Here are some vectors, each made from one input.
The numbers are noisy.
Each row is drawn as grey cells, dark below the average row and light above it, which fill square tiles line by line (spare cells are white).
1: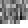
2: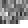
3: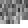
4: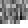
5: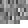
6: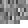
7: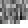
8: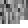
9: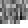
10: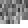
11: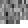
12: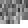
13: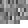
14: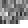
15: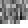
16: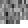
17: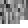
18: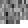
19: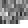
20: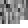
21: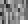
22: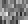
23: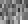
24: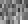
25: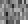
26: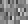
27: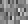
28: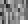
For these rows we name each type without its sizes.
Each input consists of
a point on a circle.
